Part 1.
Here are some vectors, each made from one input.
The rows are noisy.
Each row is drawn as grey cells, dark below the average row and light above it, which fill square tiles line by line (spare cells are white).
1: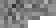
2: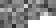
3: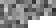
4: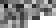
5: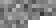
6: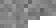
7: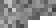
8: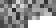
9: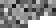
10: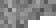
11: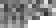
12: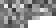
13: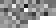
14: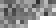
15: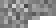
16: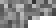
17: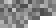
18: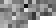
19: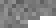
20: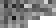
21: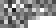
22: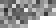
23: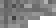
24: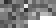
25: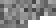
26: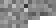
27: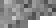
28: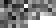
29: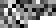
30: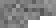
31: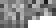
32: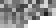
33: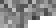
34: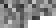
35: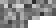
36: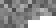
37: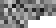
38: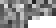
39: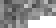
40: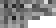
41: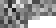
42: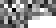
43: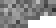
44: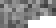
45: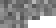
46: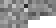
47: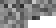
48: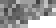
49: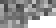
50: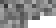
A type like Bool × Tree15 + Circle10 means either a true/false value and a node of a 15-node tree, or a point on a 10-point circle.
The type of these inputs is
Circle10.
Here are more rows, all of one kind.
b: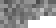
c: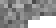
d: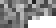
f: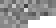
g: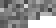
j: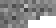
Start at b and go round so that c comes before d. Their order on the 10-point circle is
b, g, f, j, c, d.
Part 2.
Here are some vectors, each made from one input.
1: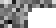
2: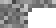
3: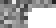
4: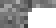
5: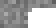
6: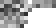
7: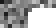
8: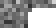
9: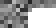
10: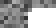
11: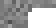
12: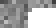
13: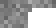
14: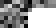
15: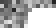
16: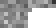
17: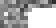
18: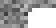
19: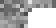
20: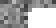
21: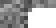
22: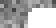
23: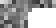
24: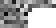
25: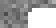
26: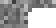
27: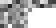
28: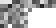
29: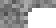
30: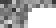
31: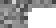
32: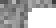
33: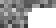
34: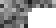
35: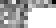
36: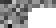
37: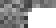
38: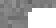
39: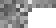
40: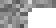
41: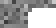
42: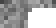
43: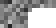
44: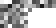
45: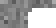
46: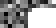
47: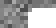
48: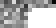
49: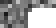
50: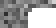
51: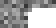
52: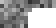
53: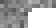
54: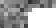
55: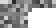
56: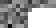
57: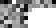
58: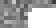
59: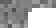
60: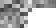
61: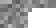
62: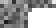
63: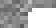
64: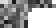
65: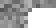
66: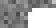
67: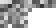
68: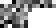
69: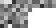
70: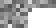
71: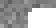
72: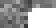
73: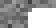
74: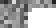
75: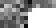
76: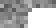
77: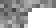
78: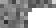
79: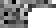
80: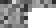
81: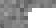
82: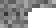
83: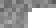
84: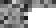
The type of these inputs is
Line9.
